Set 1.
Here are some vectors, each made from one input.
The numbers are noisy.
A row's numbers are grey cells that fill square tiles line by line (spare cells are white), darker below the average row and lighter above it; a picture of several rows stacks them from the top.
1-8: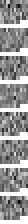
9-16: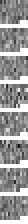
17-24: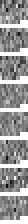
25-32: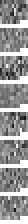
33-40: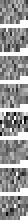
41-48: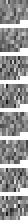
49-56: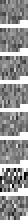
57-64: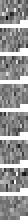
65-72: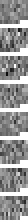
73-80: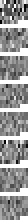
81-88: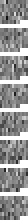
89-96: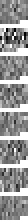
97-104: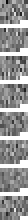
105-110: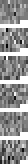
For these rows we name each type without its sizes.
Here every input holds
either a fixed value, or a node of a tree and a true/false value.
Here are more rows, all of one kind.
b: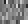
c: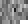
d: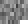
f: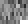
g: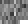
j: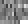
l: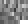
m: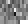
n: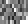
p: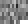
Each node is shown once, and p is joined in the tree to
d and m.
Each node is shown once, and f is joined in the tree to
b.
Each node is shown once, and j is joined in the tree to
c.
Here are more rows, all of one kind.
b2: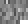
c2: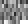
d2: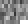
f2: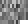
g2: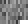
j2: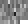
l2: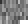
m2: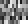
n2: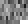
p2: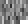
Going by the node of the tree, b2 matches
d2 and n2.
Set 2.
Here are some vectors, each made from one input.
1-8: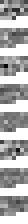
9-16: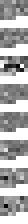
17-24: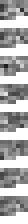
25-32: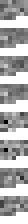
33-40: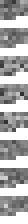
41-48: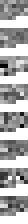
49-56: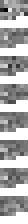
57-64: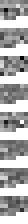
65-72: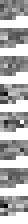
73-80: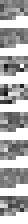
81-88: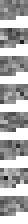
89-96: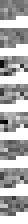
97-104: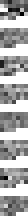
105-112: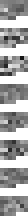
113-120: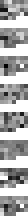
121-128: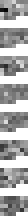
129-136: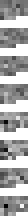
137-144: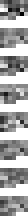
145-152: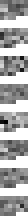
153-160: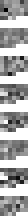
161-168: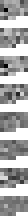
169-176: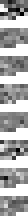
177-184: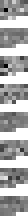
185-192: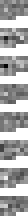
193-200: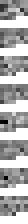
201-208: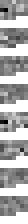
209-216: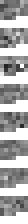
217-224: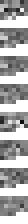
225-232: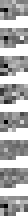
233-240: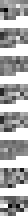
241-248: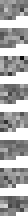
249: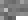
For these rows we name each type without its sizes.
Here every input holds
either a point on a circle and a true/false value, or a fixed value.
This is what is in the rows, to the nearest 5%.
About 95% of them hold a point on a circle and a true/false value. The rest hold a fixed value.
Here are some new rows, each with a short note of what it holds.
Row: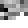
a point on a circle and a true/false value
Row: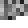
a fixed value
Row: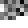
a fixed value
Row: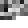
a fixed value
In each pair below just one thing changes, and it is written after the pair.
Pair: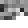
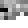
the true/false value
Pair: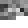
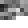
the place on the circle
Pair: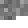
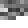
the place on the circle
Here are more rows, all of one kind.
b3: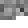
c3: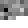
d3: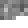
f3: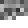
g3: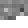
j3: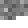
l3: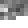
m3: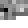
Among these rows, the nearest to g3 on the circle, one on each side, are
b3 and l3.
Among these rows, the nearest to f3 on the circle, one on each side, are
d3 and l3.
